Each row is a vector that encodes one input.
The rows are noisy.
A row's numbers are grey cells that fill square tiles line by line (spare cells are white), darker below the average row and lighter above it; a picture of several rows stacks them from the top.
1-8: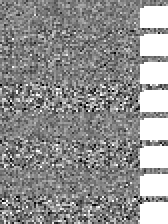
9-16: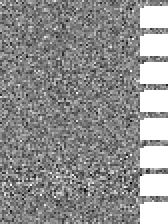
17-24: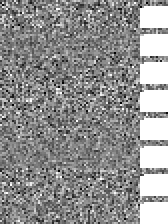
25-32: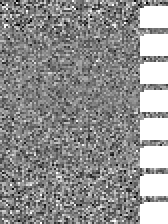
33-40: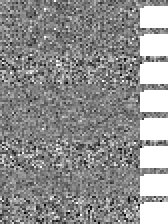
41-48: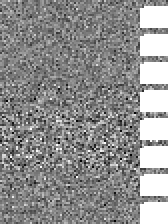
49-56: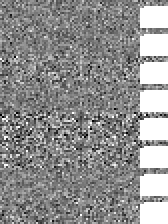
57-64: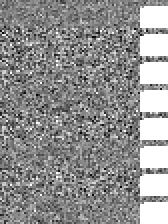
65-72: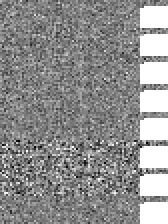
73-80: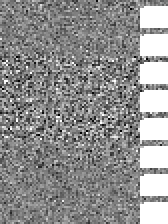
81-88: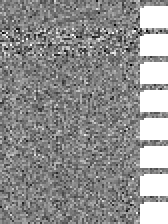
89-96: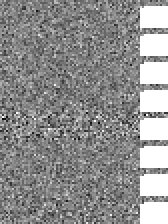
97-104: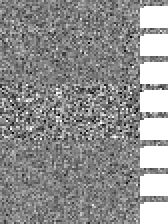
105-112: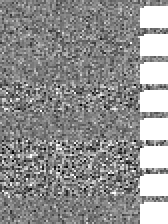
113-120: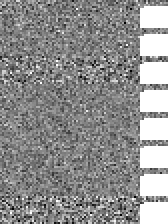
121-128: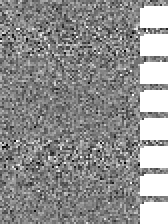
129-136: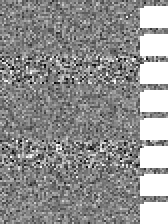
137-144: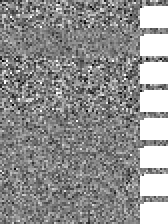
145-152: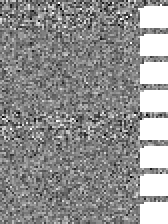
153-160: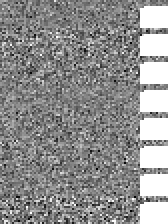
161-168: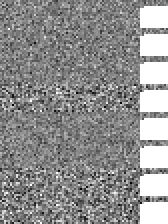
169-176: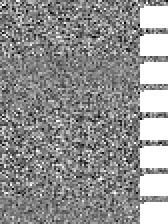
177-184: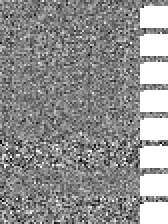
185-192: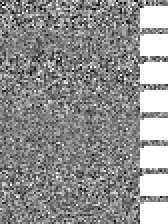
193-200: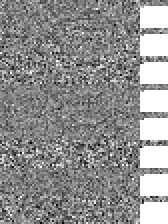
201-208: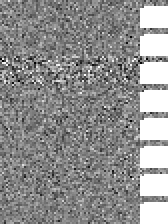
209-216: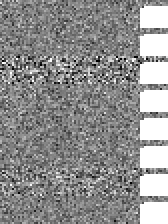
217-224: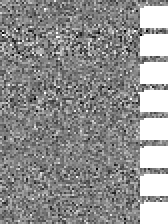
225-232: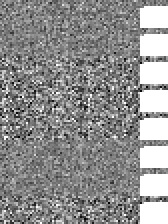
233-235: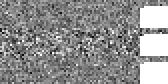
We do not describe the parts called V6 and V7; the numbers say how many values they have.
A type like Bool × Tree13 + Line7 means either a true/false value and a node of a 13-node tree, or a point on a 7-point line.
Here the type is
(Bool × Line5 + V6) × V7 + Line4 × Line4.
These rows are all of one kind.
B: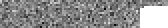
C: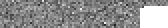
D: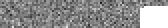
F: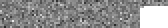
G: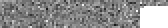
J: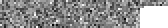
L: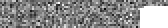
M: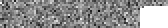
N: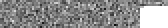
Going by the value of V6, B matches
G, L and N.
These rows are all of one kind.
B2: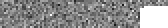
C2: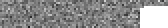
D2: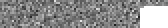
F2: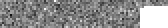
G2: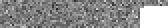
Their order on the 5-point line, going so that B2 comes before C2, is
B2, C2, G2, D2, F2.
